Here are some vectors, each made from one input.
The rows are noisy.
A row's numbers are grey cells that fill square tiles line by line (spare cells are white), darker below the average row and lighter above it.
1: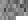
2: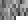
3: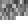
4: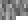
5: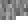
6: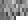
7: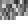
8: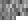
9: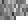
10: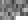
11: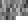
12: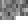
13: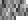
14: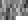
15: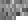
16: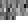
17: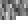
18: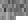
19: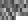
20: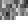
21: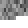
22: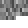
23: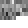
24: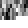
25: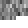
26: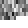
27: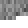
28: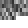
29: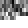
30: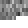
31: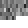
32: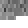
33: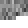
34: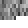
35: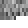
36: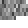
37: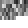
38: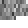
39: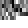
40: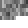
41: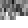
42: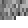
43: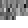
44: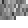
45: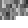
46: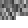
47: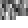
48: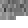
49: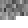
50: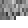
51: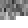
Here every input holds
a point on a 9-point line.
